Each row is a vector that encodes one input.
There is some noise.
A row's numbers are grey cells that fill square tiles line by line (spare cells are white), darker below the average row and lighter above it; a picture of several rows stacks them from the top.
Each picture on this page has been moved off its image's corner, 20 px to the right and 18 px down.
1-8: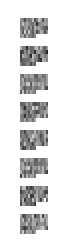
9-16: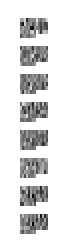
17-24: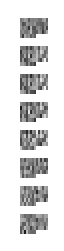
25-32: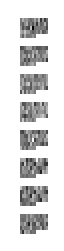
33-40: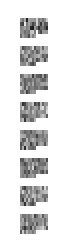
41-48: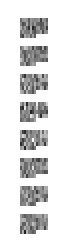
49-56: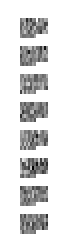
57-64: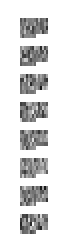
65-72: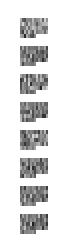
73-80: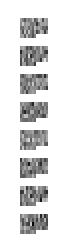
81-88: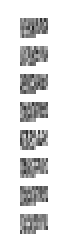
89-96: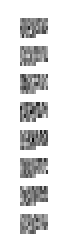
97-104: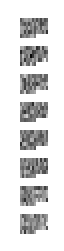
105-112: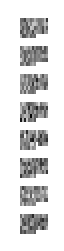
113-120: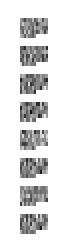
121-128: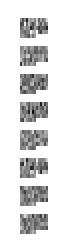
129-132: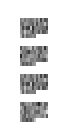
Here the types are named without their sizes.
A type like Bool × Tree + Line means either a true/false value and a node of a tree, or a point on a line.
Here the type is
(Bool × Bool × Bool + Unit) × Line + Tree.
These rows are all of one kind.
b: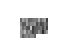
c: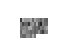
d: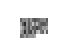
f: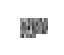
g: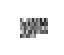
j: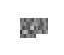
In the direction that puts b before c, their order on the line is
f, b, j, c, g, d.
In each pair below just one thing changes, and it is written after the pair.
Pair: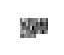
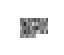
the place on the line
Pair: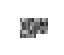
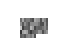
one of the three true/false values
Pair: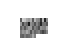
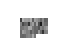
one of the three true/false values
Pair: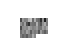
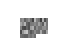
the place on the line
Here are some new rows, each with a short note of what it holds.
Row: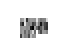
a node of a tree
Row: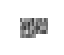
a point on a line and three true/false values
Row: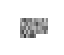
a point on a line
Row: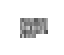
a point on a line
